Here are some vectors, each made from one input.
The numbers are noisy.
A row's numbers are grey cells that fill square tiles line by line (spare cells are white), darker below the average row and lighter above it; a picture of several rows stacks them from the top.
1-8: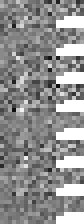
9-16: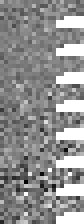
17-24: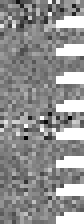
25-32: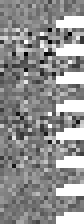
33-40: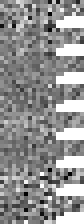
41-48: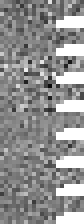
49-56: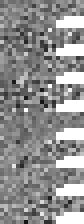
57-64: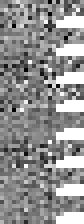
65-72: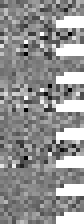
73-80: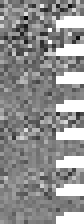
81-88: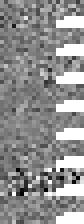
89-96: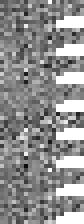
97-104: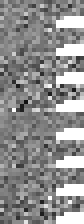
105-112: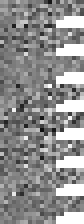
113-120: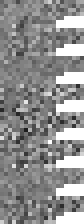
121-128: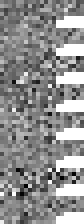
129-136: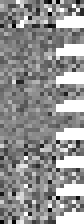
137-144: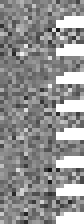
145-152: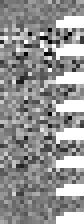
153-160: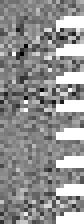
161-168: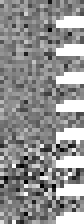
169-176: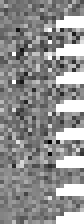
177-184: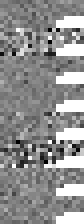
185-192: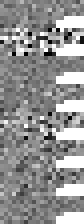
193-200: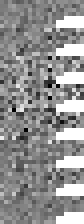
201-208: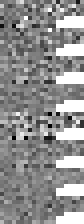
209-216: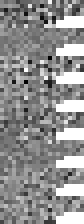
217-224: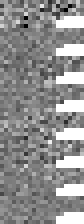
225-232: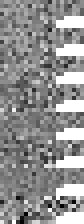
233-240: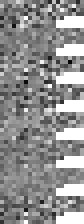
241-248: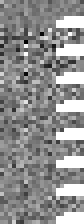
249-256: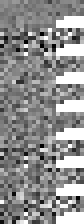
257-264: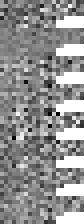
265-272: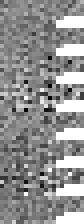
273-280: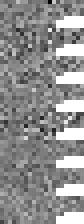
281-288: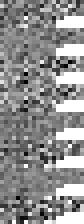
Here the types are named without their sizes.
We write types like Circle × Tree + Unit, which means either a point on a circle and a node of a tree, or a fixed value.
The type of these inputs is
Line × Tree.
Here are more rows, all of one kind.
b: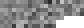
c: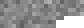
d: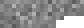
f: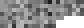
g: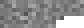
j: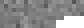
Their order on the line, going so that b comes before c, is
f, b, j, d, g, c.
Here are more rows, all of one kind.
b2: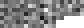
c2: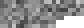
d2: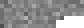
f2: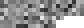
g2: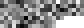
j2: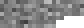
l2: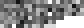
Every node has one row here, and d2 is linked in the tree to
c2, f2 and l2.
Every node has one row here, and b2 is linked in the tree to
c2.
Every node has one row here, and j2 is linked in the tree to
l2.
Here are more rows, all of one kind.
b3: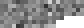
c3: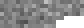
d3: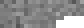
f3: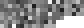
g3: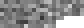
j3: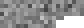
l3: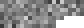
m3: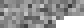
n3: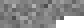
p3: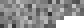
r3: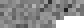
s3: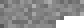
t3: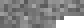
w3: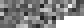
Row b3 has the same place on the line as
j3, n3, r3 and t3.
